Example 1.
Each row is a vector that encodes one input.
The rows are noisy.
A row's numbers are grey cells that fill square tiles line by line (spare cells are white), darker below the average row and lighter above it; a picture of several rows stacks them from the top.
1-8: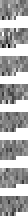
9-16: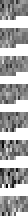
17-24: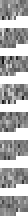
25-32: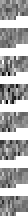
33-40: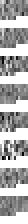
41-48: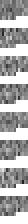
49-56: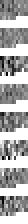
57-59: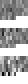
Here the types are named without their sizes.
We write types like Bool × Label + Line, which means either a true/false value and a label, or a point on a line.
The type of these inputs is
Bool × Bool × Bool.
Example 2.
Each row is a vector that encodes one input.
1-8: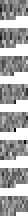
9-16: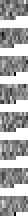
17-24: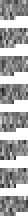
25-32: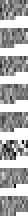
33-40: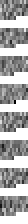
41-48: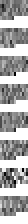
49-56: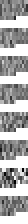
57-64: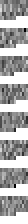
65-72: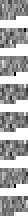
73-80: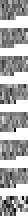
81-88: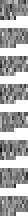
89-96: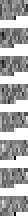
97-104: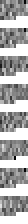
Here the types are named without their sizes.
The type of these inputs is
Bool × Bool × Bool × Bool + Unit.
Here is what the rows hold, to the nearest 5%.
About 5% of them hold a fixed value. The rest hold four true/false values.
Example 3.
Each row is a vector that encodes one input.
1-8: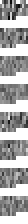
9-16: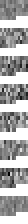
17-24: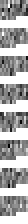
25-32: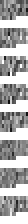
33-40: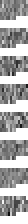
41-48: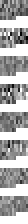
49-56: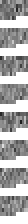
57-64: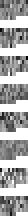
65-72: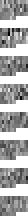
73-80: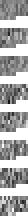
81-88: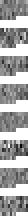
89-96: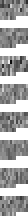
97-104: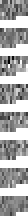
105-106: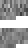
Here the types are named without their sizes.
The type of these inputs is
Tree.
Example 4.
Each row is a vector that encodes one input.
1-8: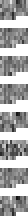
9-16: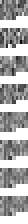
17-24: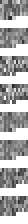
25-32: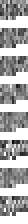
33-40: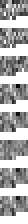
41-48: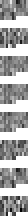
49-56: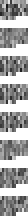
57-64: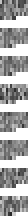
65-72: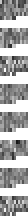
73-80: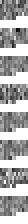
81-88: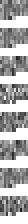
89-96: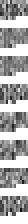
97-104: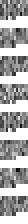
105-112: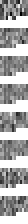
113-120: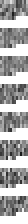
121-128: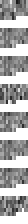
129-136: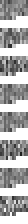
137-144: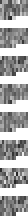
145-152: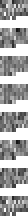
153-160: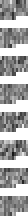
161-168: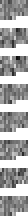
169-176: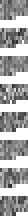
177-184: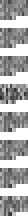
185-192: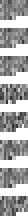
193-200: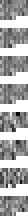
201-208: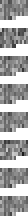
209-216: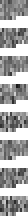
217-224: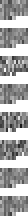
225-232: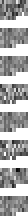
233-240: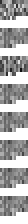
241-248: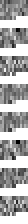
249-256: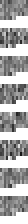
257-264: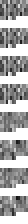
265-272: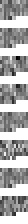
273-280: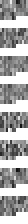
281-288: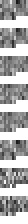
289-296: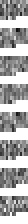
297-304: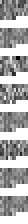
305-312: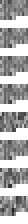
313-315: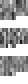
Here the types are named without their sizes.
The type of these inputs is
Label.
